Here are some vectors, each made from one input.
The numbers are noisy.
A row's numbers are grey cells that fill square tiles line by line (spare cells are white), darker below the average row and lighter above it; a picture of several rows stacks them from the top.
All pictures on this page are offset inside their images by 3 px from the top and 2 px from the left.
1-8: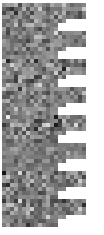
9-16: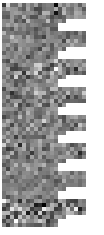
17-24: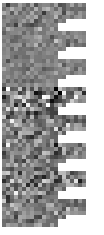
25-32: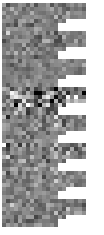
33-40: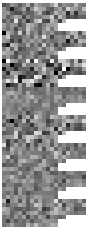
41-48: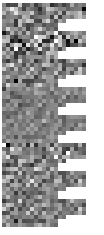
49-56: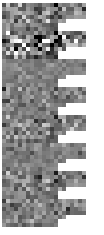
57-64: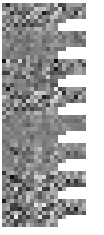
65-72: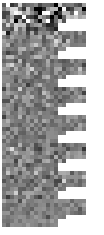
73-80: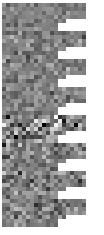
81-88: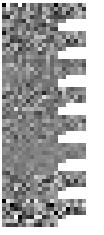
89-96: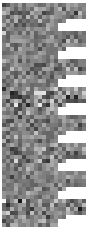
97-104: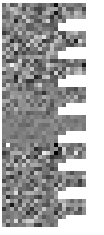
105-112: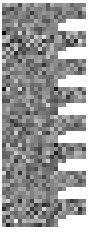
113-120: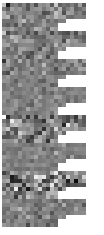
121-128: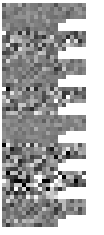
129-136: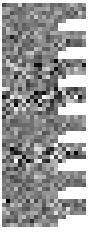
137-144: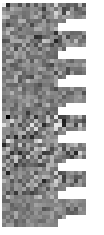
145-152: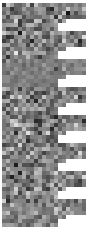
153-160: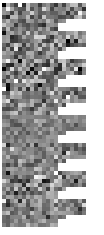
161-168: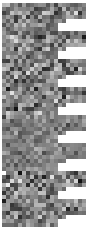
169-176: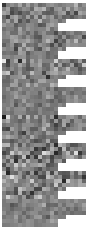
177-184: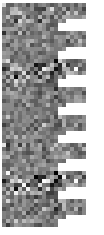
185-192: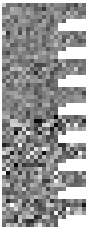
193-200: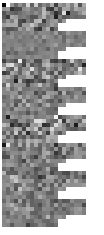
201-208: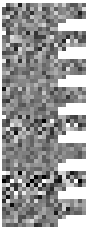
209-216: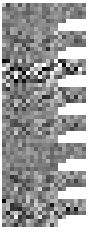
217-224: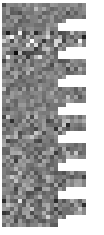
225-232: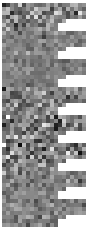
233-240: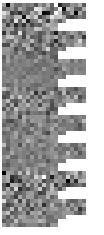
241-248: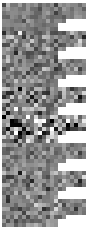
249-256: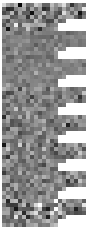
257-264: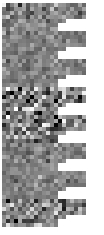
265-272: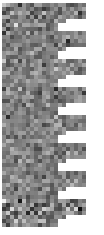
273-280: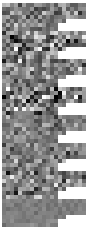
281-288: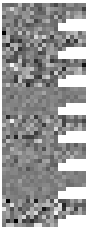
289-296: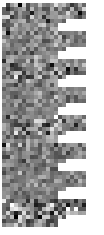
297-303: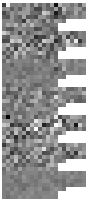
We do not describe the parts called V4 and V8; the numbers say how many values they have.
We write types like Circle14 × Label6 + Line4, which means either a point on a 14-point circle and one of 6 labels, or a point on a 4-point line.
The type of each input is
Bool × Bool × Bool × Bool × V8 + Circle6 × (Line7 + V4).
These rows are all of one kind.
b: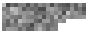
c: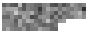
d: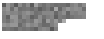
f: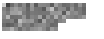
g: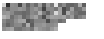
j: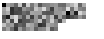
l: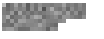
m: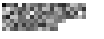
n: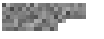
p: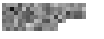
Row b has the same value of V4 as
d and l.
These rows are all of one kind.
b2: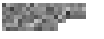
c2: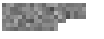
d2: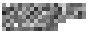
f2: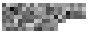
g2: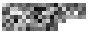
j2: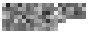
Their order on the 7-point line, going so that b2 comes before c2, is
j2, d2, b2, c2, g2, f2.
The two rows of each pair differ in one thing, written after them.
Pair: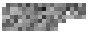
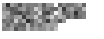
the value of V4
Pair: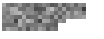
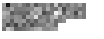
the place on the 6-point circle
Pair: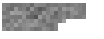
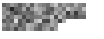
the value of V4
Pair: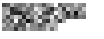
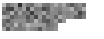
the place on the 6-point circle
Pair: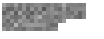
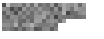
the value of V4
